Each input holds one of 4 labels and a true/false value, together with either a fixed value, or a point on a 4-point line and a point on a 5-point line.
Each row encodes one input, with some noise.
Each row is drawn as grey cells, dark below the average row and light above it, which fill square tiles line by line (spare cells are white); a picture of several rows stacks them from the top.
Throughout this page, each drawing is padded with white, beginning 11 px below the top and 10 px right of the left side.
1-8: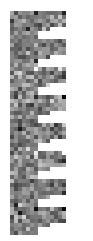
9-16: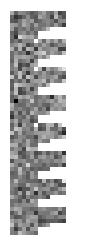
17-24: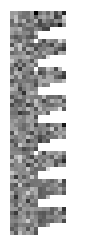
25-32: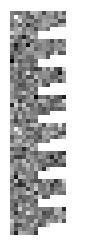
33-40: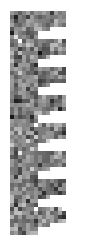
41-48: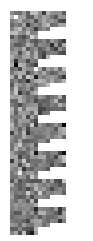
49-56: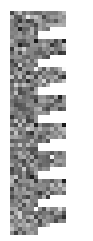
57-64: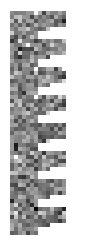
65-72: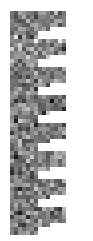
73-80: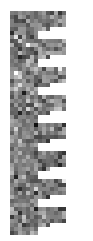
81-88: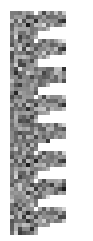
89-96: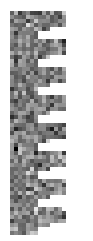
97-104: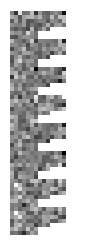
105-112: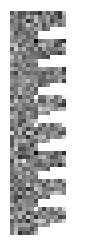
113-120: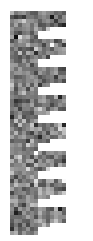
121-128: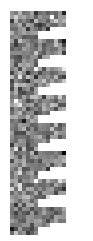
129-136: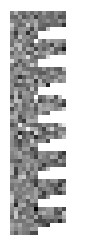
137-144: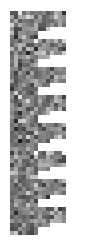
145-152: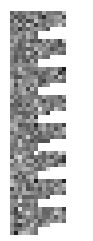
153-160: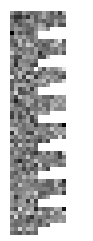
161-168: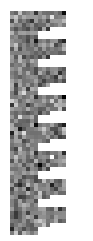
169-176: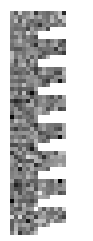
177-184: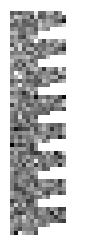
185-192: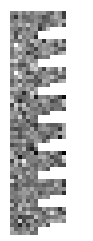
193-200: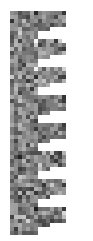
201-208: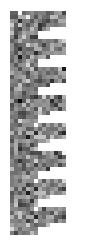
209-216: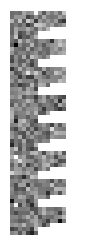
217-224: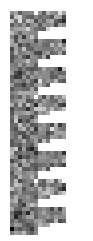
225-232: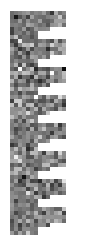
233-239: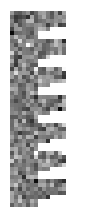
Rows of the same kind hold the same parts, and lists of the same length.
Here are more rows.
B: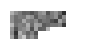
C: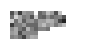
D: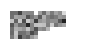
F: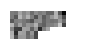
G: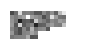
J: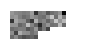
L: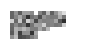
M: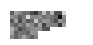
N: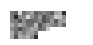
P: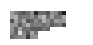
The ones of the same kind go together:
B, F, G, J, M, N, P
C, D, L

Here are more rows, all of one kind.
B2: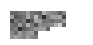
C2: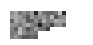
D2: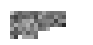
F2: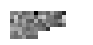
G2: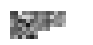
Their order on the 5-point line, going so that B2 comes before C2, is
G2, B2, C2, D2, F2.
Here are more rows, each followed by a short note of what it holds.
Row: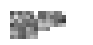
one of 4 labels and a true/false value
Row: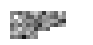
one of 4 labels and a true/false value
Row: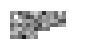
one of 4 labels and a true/false value
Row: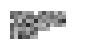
one of 4 labels and a true/false value
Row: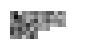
one of 4 labels, a point on a 4-point line, a point on a 5-point line and a true/false value
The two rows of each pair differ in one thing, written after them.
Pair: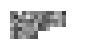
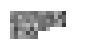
the place on the 5-point line
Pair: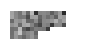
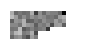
the true/false value
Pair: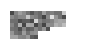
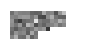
the place on the 5-point line
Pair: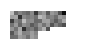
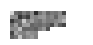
the true/false value
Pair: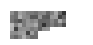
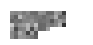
the place on the 4-point line
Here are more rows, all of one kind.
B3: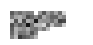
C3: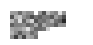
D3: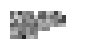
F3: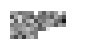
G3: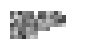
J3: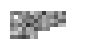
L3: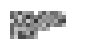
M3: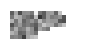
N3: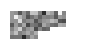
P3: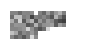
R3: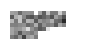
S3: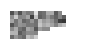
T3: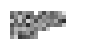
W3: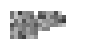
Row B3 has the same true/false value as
J3, P3 and S3.
